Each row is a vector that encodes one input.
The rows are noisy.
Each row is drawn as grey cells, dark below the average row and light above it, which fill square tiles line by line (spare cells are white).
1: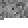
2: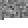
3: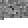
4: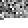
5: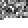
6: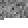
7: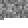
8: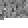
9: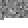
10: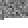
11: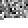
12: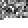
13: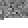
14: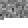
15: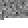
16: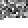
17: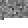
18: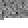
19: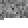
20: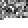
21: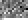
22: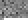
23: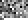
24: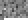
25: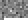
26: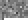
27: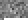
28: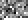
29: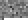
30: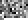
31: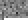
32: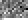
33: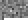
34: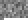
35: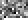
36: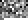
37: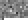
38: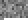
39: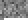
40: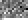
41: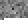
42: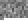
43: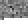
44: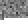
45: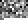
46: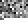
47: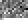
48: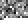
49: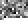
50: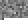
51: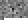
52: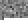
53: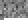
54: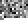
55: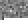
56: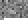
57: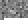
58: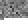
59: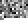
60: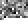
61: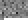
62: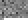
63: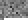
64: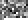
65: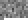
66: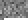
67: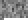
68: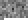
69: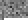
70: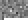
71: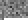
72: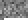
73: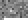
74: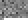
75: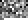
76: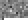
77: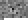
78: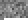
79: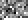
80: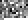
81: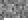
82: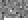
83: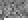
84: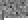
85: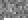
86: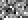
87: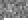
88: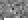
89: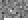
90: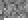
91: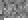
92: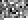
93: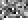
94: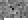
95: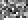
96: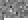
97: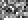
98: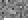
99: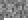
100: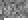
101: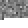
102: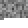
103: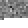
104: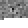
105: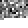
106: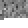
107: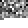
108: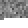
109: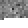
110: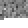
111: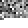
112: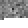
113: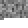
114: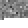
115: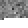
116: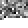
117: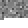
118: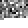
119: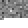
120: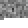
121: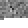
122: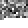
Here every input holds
either three true/false values, or a list of up to two points on an 11-point line.
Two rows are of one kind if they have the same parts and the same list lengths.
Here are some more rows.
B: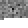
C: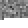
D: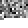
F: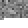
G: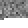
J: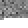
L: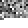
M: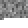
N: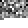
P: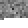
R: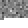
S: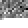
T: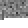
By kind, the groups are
B, C, F, M, P, R
D, L, N
G, J, T
S

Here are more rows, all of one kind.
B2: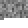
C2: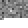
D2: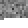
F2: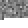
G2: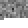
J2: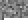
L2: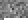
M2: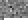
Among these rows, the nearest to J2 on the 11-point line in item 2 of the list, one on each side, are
F2 and G2.
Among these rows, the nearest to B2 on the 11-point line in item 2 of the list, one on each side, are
D2 and L2.
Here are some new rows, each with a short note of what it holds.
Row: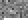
a list of two items
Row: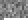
a list of two items
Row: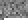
a list of one item
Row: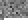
a list of one item
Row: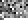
three true/false values
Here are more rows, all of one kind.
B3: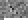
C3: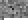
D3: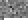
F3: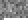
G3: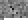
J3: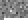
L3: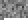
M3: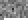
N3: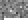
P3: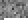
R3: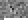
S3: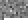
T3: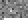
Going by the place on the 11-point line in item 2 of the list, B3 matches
D3, F3, J3 and S3.
